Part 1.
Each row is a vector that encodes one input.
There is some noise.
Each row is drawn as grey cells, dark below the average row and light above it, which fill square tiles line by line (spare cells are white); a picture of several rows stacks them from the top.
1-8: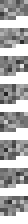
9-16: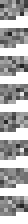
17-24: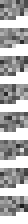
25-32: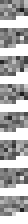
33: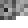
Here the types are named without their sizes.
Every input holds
a label.
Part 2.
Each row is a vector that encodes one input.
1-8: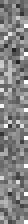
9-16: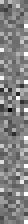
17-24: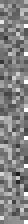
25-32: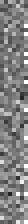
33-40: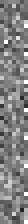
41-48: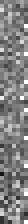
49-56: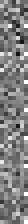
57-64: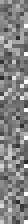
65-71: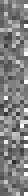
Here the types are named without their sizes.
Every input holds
a label.
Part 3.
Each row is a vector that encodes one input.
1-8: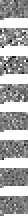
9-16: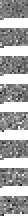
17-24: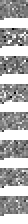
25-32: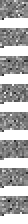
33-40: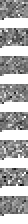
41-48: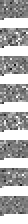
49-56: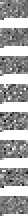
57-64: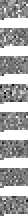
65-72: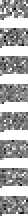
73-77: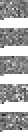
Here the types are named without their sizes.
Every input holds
three true/false values.
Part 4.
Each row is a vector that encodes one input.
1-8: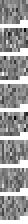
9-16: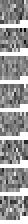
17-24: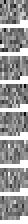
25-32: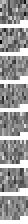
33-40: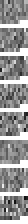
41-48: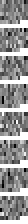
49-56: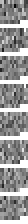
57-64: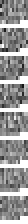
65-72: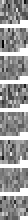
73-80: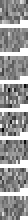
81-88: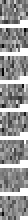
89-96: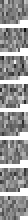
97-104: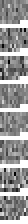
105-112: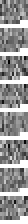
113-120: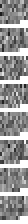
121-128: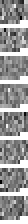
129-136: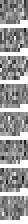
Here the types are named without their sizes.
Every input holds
a point on each of two lines.
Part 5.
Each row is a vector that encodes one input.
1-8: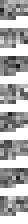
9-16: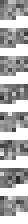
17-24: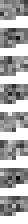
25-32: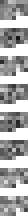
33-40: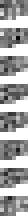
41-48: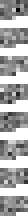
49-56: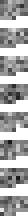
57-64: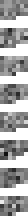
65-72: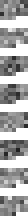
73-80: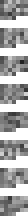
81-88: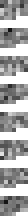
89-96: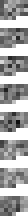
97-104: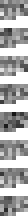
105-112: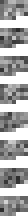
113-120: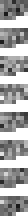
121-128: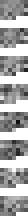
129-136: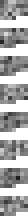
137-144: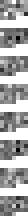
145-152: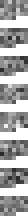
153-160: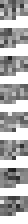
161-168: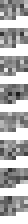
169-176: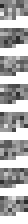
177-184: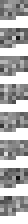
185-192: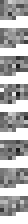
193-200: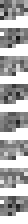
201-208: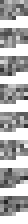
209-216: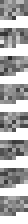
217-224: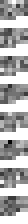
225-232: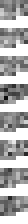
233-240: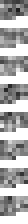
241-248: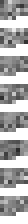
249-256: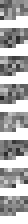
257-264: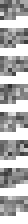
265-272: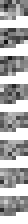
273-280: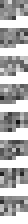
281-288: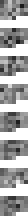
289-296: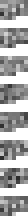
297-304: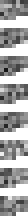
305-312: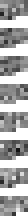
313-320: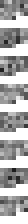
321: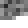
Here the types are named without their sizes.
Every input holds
a point on a circle.
